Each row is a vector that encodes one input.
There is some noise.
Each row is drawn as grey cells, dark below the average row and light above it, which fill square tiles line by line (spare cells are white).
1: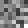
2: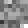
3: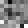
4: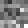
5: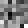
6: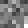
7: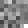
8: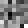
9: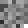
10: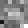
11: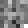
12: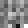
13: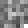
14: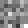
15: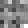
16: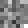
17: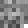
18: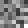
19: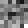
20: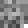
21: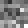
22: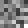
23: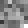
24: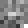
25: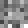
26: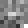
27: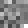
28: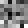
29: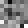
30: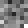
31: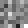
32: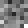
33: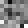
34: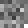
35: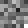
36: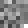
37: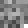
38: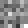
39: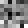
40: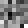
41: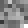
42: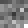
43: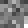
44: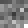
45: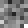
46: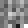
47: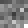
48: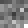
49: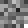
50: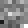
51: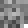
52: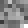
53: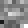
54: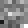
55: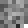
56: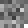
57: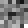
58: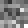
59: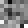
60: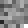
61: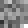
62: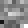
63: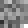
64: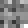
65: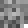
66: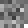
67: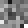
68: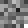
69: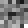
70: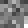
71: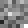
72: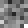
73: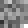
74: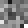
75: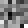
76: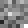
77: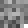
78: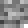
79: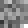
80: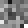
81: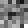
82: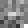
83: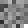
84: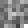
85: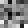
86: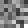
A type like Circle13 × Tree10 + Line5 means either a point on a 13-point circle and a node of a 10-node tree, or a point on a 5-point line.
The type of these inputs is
Label6 × Line5 + Line3 × Line4.
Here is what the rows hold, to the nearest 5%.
About 50% of them hold one of 6 labels and a point on a 5-point line. The rest hold a point on a 3-point line and a point on a 4-point line.
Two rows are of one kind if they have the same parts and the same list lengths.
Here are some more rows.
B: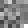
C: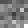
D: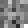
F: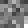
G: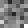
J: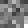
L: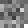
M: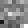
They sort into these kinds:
B, D, M
C, F, G, J, L

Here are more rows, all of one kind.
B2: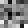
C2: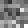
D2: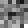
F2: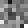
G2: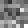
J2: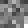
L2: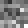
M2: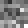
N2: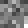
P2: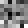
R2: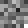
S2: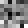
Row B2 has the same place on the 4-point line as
D2, P2 and S2.
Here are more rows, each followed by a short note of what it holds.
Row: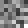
a point on a 3-point line and a point on a 4-point line
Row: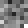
a point on a 3-point line and a point on a 4-point line
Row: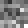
a point on a 3-point line and a point on a 4-point line
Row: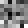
a point on a 3-point line and a point on a 4-point line
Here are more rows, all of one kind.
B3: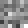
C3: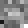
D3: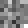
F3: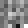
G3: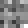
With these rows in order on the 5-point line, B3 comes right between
C3 and G3.
